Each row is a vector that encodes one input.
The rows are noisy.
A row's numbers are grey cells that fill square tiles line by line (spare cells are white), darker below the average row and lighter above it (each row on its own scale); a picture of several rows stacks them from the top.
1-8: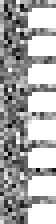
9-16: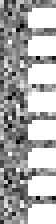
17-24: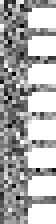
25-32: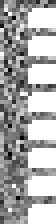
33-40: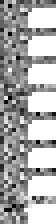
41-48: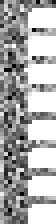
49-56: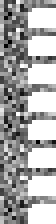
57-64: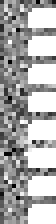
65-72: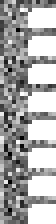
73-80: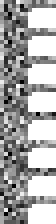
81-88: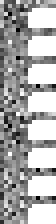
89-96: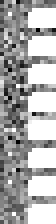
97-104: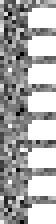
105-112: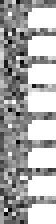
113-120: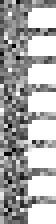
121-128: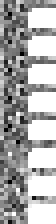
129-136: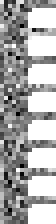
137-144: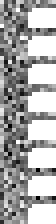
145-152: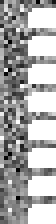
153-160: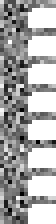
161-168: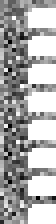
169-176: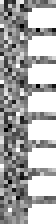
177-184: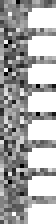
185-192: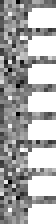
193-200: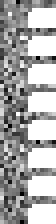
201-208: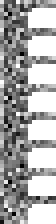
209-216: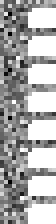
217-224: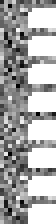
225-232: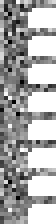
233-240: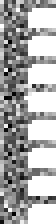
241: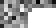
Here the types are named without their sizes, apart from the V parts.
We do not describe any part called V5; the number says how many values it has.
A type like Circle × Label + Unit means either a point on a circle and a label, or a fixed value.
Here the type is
Bool × Bool × Bool + Tree + V5.
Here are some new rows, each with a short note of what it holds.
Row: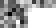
a value of V5
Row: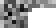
a node of a tree
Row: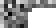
a node of a tree
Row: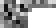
a node of a tree
